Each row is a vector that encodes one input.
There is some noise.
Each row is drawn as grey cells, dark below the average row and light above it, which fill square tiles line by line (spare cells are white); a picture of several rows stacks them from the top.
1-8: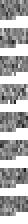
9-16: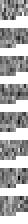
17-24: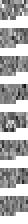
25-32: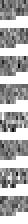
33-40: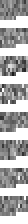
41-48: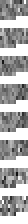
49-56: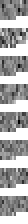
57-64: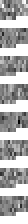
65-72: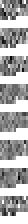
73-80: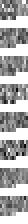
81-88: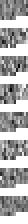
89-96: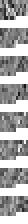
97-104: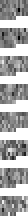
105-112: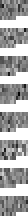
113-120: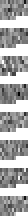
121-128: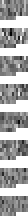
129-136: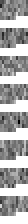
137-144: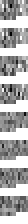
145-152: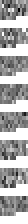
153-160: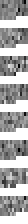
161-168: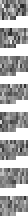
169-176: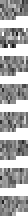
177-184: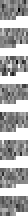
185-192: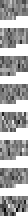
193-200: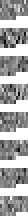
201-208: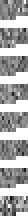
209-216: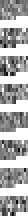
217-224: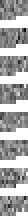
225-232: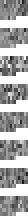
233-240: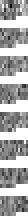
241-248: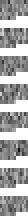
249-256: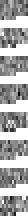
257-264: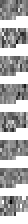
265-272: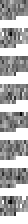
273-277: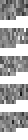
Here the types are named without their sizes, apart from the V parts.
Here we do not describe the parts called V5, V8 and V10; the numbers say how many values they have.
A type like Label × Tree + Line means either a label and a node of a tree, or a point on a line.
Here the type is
(Line × (Line + V5) × Tree + V8) × V10.
